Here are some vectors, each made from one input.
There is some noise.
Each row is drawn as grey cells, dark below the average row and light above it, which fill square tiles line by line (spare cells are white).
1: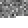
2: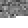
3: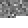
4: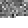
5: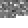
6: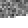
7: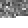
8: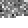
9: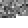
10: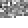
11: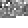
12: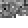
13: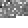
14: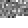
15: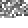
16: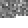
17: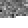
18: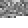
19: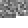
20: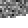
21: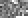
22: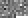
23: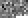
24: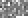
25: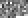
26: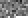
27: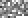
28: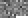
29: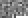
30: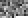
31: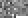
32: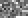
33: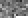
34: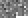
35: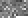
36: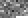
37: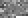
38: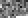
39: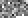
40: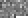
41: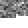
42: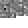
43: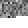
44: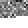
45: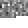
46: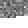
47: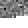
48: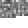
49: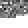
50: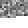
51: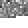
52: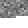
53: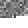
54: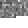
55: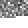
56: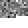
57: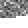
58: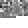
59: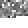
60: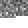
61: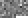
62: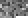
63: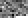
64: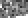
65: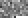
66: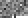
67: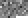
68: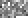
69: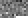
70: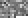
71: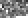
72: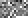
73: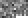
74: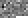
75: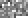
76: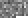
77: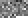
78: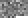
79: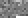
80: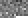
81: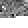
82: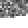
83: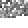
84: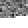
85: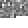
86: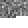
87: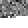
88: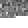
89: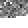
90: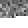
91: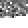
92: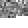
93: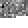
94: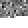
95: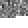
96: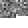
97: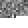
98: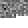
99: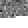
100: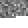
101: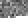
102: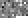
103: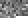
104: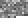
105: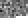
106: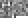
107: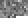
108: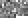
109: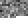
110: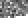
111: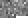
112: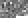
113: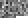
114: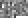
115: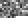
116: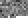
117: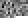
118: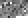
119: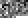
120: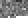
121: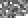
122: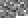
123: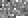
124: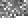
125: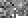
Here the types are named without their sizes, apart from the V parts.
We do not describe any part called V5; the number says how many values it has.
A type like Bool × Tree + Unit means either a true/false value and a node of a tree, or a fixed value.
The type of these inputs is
Bool × Bool × Bool + Line × Line × V5 + Unit.
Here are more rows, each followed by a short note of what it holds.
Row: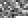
a fixed value
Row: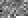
three true/false values
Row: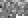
a point on each of two lines and a value of V5
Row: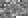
a point on each of two lines and a value of V5
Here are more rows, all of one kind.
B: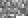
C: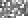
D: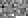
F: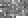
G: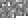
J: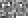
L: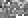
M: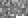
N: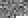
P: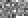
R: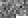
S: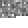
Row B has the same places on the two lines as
C, D and M.
